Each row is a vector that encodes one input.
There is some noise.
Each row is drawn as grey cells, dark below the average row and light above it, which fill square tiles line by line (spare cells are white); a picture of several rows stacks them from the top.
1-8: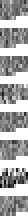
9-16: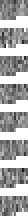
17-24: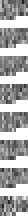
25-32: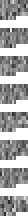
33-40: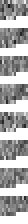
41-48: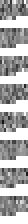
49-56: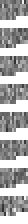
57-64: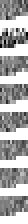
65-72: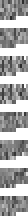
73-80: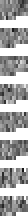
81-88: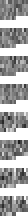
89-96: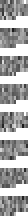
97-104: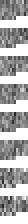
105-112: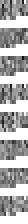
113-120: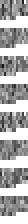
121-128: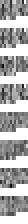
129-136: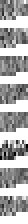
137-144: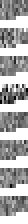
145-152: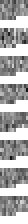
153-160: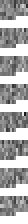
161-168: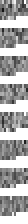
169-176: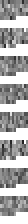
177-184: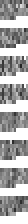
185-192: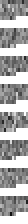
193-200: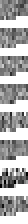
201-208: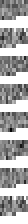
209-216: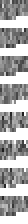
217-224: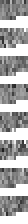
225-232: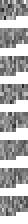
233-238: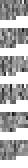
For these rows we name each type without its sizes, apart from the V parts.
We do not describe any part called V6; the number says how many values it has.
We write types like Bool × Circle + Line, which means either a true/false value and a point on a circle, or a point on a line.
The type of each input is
List((Bool × V6 + Unit) × Line).
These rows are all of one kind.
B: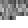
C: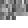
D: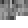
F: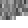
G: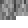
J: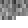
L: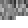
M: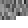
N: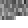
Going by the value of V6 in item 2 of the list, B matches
C and G.
